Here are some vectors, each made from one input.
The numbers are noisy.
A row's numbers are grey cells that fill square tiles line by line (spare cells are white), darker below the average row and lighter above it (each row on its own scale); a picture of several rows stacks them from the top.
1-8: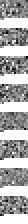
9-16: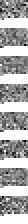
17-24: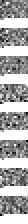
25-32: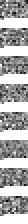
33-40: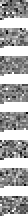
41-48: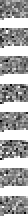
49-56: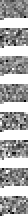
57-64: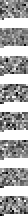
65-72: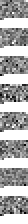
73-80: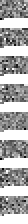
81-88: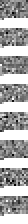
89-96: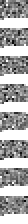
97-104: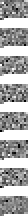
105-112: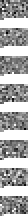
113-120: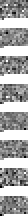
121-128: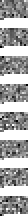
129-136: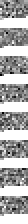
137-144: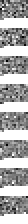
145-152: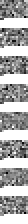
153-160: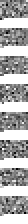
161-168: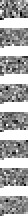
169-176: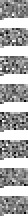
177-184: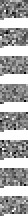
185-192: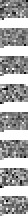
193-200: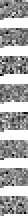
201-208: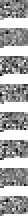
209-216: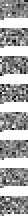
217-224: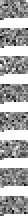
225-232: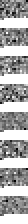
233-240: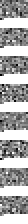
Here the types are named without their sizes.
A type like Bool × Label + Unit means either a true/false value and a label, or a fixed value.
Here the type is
Bool × Bool × Bool × Bool × Bool + List(Line).
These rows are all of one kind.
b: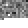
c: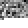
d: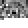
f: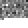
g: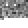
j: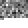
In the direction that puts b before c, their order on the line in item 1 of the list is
g, f, b, d, j, c.
